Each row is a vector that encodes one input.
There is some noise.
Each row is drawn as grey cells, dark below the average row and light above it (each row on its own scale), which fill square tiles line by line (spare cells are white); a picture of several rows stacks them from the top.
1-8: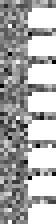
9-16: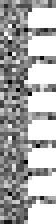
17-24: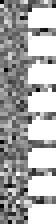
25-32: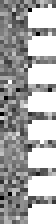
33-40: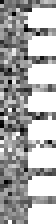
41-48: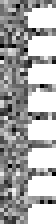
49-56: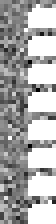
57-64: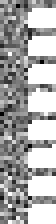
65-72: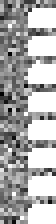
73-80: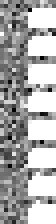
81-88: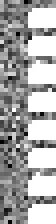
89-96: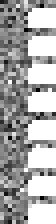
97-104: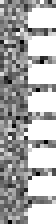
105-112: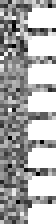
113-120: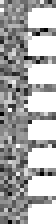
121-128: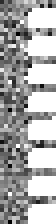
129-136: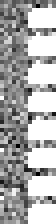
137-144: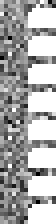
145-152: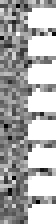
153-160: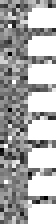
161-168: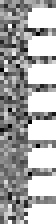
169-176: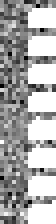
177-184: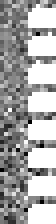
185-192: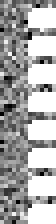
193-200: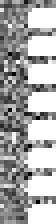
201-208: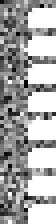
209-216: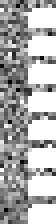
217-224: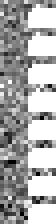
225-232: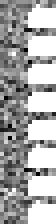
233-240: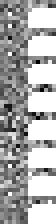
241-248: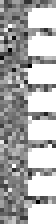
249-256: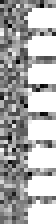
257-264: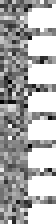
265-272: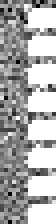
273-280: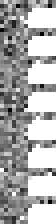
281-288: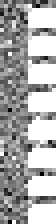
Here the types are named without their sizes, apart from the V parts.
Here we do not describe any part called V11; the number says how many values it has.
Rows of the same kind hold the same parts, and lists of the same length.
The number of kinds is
2.
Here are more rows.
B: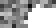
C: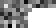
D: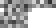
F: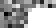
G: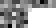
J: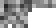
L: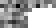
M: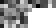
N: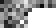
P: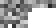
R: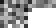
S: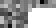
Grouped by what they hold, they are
B, F, J, N, P
C, D, G, L, M, R, S

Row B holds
a label and a value of V11.
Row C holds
a point on a circle and a label.
